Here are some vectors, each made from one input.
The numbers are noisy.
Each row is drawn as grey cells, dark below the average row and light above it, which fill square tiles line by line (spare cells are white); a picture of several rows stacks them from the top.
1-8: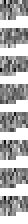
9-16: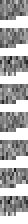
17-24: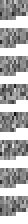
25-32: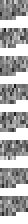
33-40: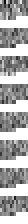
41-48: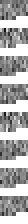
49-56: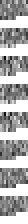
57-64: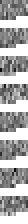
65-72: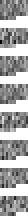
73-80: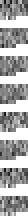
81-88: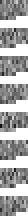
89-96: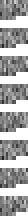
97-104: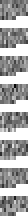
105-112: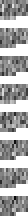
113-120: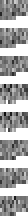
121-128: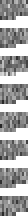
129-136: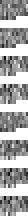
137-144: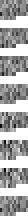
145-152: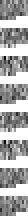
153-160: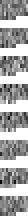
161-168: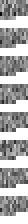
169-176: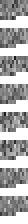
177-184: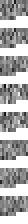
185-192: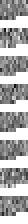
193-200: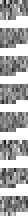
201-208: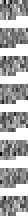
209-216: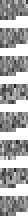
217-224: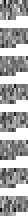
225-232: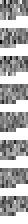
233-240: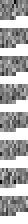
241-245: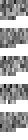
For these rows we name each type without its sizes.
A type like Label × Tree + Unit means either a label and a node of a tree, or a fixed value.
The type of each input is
Circle.
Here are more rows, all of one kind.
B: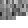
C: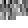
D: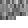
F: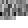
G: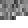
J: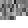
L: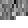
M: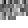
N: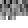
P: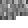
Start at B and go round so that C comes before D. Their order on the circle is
B, F, N, C, M, J, L, G, P, D.
